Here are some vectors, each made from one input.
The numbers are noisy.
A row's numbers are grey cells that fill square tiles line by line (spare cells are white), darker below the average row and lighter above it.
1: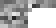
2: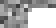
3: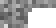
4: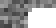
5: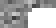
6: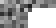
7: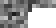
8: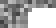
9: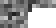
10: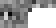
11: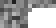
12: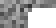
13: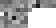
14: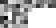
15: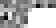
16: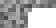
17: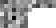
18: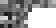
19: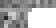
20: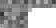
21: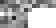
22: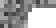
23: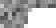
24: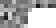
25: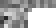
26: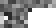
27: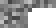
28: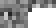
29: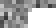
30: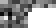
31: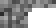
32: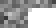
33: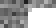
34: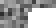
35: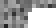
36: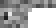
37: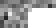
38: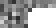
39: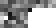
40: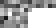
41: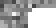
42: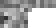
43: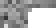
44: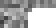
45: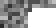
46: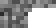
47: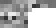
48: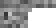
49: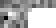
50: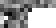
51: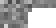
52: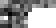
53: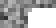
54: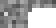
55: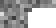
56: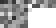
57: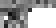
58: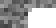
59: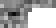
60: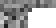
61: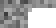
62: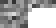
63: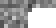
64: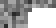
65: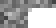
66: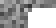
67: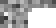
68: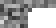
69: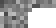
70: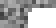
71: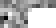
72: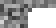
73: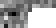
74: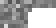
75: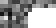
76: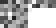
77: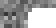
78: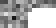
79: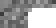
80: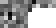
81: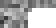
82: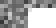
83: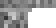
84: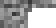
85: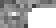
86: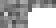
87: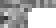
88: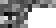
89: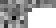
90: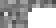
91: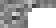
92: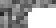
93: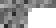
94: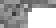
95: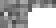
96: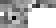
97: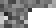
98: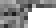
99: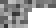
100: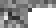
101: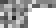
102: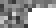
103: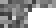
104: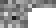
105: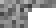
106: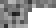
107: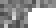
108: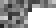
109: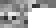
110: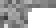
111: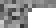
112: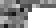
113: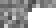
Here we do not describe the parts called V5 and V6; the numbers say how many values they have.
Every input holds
a true/false value and a value of V6, together with either a point on a 4-point line, or a value of V5.
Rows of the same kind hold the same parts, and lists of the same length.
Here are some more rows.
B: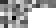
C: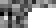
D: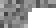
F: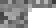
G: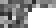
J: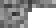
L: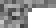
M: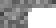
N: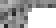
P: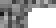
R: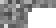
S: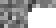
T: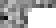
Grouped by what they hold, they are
B, D, J, N
C, F, G, L, M, P, R, S, T

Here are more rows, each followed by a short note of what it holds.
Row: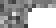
a point on a 4-point line, a true/false value and a value of V6
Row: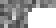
a point on a 4-point line, a true/false value and a value of V6
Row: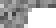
a true/false value, a value of V5 and a value of V6
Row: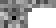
a true/false value, a value of V5 and a value of V6
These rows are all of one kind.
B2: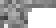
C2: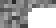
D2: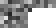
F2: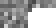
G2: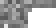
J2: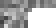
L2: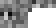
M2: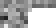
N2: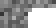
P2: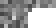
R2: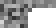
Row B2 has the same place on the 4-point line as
C2, F2, G2 and J2.
